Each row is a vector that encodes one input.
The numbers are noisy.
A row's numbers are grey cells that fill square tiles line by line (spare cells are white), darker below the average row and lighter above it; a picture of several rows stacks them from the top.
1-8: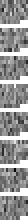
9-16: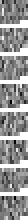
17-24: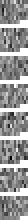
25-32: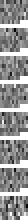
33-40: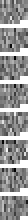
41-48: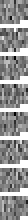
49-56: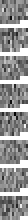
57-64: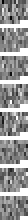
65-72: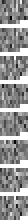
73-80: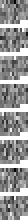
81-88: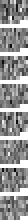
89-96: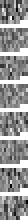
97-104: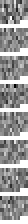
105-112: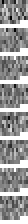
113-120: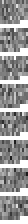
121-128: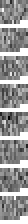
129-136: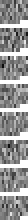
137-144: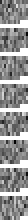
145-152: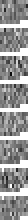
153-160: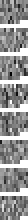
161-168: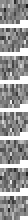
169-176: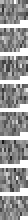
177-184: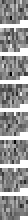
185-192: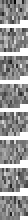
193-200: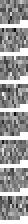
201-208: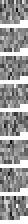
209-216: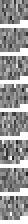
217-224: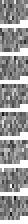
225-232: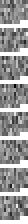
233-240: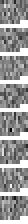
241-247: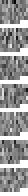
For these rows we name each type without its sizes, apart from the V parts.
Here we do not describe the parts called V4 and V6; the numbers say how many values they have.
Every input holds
a node of a tree and a value of V4, together with either a label and a point on a line, or two values of V6.
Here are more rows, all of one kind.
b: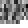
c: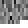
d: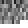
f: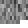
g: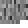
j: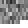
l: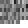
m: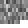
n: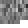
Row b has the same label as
d, g and j.
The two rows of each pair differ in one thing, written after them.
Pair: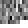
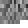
the label
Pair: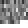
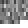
the label
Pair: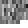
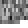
the place on the line
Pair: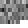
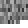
the value of V4
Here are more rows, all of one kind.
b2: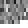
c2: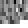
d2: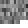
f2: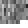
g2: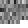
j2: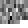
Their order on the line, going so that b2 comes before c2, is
g2, j2, f2, d2, b2, c2.
